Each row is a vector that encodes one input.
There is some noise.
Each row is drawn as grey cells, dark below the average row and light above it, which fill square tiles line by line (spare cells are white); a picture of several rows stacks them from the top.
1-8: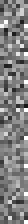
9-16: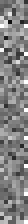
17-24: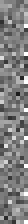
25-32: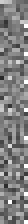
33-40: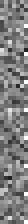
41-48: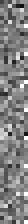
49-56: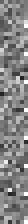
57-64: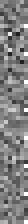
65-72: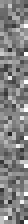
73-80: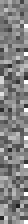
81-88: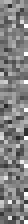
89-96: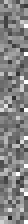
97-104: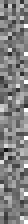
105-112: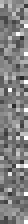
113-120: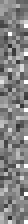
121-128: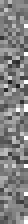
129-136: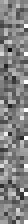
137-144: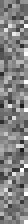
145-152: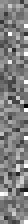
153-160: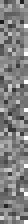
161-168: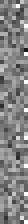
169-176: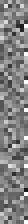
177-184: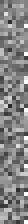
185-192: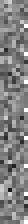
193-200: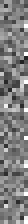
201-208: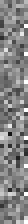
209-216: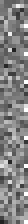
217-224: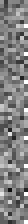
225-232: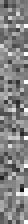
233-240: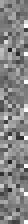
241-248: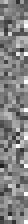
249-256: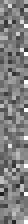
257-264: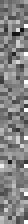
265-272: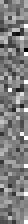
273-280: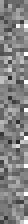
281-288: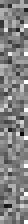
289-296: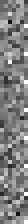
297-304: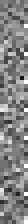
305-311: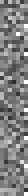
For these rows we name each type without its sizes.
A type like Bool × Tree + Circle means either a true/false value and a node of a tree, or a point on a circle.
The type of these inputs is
(Bool × Bool × Bool × Bool + Line) × Line.
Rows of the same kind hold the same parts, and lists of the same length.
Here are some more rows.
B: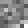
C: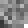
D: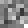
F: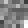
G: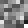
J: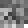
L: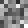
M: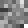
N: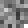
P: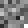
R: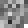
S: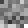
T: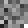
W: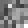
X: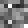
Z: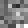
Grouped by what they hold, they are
B, C, D, F, L, N, W, X, Z
G, J, M, P, R, S, T

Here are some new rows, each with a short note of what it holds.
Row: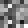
a point on a line and four true/false values
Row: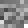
a point on each of two lines
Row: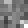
a point on a line and four true/false values
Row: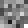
a point on each of two lines
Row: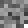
a point on each of two lines
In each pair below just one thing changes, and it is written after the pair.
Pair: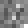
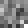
one of the four true/false values
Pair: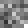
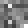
the place on the line
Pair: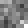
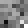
the place on the line
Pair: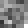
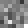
the place on the line
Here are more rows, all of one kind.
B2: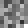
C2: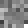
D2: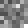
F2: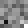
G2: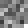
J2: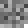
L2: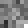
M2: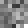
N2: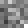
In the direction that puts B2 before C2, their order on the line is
L2, F2, B2, M2, N2, G2, J2, C2, D2.
